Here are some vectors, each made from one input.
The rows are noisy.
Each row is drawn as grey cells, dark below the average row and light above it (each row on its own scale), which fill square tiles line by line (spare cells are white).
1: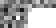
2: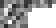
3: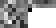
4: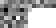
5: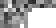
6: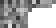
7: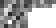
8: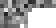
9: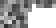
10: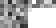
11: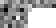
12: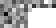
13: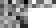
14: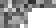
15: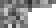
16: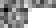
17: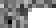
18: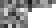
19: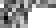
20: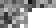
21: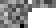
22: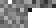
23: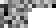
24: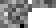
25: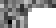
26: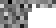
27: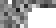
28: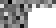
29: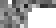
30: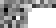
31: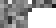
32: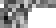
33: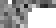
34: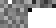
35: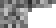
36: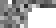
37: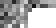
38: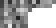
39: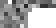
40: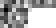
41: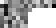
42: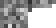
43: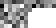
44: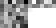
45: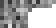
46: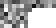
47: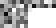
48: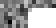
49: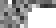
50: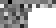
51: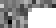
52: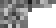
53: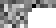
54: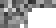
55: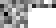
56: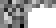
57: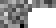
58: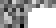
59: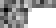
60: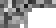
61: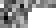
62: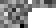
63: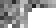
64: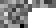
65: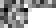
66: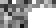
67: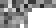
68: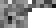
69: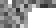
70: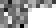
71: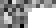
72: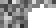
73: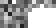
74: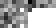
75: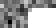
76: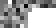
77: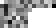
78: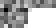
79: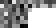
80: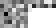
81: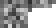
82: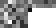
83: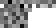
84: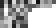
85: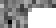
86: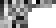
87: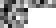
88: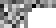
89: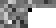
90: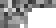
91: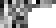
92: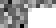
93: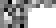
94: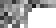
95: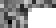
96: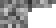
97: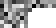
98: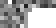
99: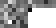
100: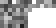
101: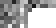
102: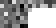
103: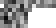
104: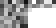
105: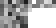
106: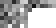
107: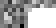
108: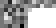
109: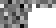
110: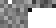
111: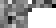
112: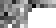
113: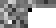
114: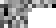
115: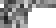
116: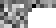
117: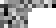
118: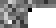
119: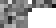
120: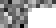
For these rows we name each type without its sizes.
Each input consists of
a point on a circle and a true/false value.
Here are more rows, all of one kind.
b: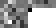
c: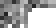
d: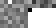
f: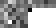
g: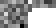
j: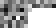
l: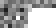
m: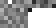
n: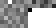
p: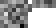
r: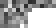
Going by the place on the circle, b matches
d, f, m and n.
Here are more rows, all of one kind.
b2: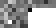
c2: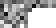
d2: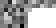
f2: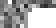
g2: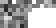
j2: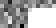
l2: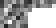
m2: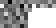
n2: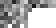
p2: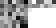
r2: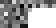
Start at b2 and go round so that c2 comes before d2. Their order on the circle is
b2, f2, l2, n2, c2, p2, g2, d2, j2, m2, r2.
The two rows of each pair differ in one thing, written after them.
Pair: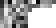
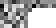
the true/false value
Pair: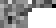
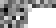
the place on the circle
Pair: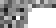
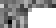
the place on the circle
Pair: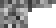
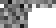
the place on the circle
